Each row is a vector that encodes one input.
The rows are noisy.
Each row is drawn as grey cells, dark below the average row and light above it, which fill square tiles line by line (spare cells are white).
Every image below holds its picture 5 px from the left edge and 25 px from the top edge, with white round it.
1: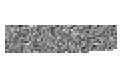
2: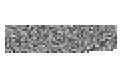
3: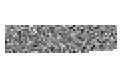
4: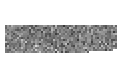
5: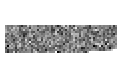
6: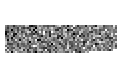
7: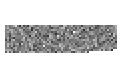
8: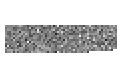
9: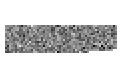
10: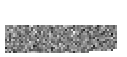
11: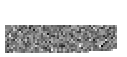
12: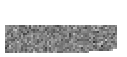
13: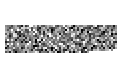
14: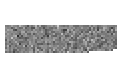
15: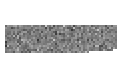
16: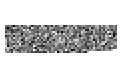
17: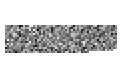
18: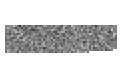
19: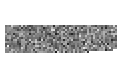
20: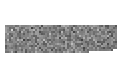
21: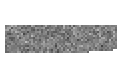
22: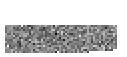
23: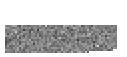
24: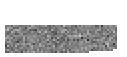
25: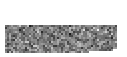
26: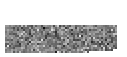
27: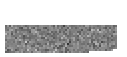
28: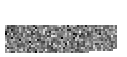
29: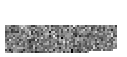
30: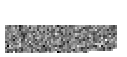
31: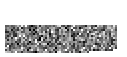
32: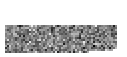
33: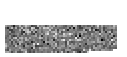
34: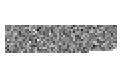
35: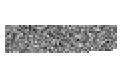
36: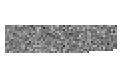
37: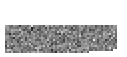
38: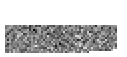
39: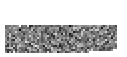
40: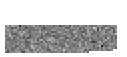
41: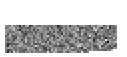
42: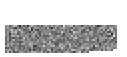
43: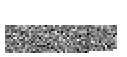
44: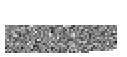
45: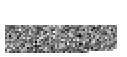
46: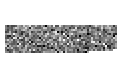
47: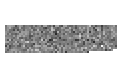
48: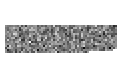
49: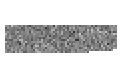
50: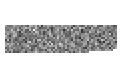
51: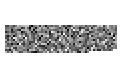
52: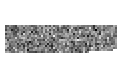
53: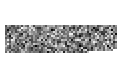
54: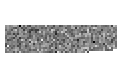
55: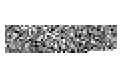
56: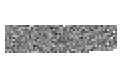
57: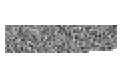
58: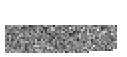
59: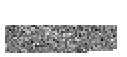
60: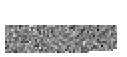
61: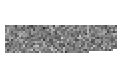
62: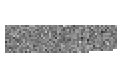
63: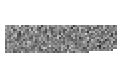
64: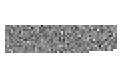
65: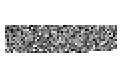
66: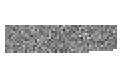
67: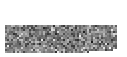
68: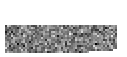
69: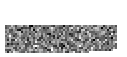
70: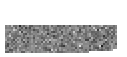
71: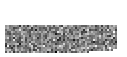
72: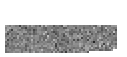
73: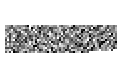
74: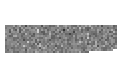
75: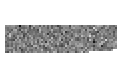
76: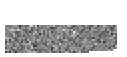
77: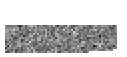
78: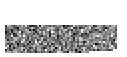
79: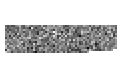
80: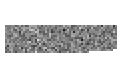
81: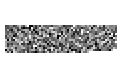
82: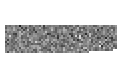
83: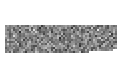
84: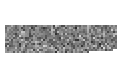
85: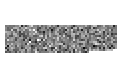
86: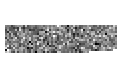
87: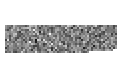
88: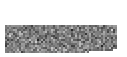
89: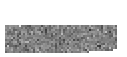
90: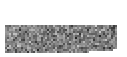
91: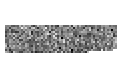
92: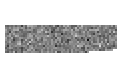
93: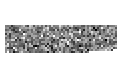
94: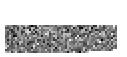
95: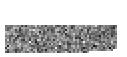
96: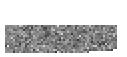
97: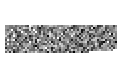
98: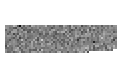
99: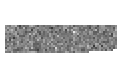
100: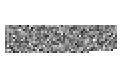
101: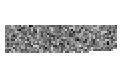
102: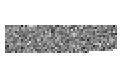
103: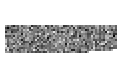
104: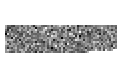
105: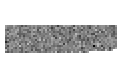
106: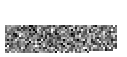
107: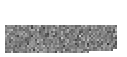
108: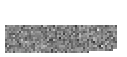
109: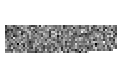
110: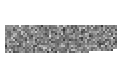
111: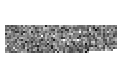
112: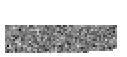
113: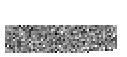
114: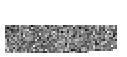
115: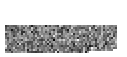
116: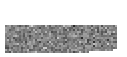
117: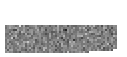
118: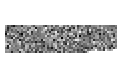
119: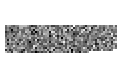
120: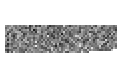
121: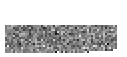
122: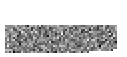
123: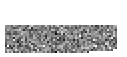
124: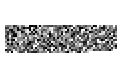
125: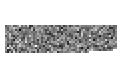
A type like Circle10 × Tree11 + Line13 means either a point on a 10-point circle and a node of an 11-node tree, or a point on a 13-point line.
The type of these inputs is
Label8 + Line5 × (Tree7 + Tree8).
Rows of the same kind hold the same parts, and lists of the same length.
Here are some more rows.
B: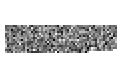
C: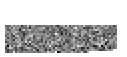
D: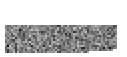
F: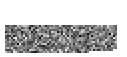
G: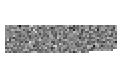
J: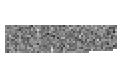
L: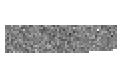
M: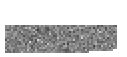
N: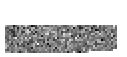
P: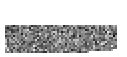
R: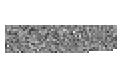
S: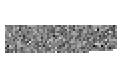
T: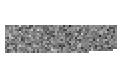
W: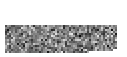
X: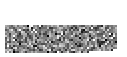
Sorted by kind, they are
B, F, N, P, W
C, G, R, S
D, J, L, M, T, X

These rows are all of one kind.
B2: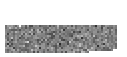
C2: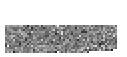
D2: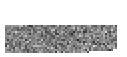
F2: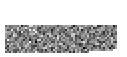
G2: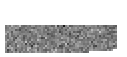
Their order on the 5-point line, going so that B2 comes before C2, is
B2, F2, D2, G2, C2.
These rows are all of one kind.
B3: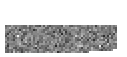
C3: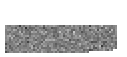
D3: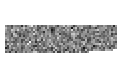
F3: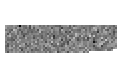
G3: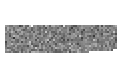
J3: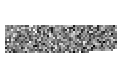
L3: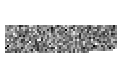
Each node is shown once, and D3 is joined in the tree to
C3 and G3.
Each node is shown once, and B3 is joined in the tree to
L3.
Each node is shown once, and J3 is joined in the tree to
F3.
